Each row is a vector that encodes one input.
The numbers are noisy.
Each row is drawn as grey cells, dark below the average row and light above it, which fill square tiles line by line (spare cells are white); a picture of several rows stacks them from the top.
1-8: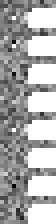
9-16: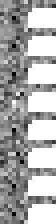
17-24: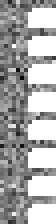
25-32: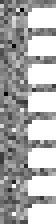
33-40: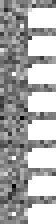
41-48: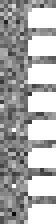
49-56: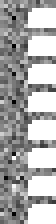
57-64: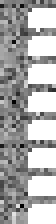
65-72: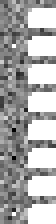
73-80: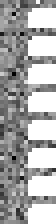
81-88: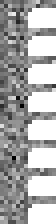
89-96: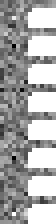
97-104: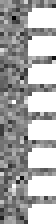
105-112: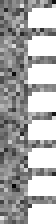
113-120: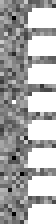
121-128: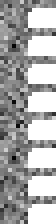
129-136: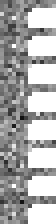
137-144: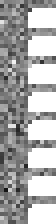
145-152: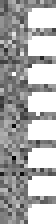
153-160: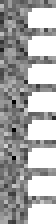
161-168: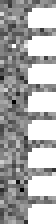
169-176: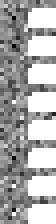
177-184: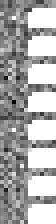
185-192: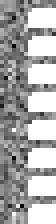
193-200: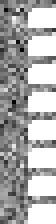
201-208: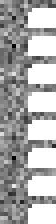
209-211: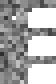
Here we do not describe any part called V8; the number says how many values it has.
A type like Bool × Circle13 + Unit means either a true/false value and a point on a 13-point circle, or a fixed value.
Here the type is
(Line5 + Tree7) × Line7 + Line6 × V8.
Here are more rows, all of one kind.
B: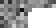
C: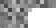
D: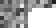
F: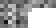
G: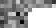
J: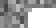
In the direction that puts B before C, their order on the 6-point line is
G, F, B, C, D, J.
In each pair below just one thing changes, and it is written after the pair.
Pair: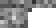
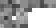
the node of the tree
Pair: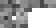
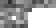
the node of the tree
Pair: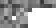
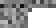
the node of the tree
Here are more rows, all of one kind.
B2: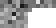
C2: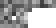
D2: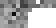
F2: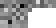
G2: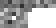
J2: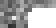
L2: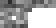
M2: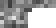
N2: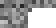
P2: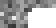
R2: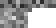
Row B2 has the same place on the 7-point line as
D2, F2 and G2.
